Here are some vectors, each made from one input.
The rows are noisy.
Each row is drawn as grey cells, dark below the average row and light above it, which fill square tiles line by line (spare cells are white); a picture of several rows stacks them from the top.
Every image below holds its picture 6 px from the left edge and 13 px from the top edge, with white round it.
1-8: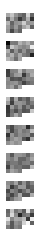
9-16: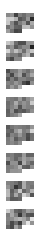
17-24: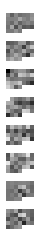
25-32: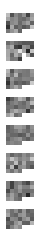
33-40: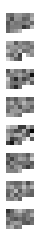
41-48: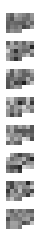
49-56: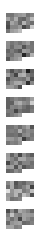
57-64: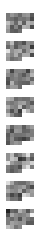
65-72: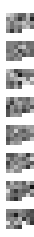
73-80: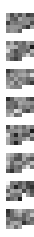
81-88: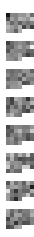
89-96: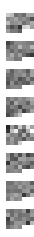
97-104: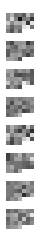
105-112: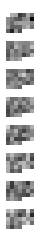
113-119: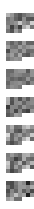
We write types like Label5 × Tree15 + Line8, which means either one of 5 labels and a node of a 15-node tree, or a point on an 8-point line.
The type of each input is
Circle10 × Circle10 + Label9.
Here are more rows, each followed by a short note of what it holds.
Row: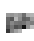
a point on each of two 10-point circles
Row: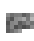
a point on each of two 10-point circles
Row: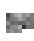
a point on each of two 10-point circles
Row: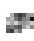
one of 9 labels
